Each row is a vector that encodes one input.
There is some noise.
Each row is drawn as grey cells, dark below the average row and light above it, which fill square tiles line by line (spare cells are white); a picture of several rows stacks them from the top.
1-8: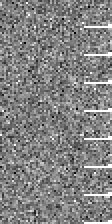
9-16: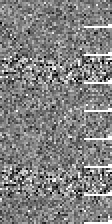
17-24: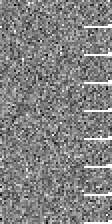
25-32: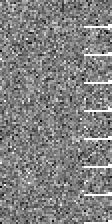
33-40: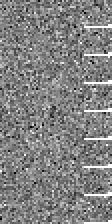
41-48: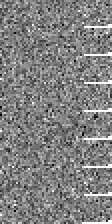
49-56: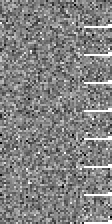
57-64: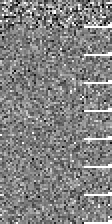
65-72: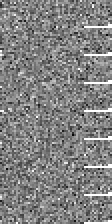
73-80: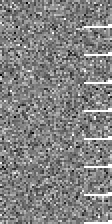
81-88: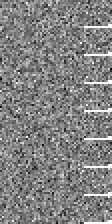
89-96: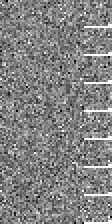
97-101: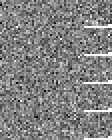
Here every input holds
either a point on a 13-point circle and one of 7 labels, or a fixed value.
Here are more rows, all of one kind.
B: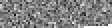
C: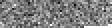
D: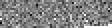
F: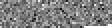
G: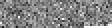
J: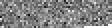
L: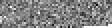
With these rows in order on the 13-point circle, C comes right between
F and J.
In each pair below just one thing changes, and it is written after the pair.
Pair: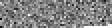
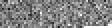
the place on the 13-point circle
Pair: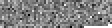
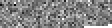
the place on the 13-point circle
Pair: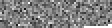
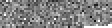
the label
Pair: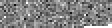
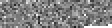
the label
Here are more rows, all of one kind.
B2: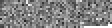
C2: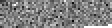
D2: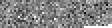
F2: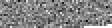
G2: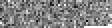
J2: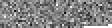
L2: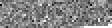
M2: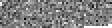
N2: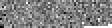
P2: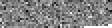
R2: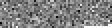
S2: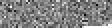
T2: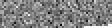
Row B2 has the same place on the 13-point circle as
C2 and F2.
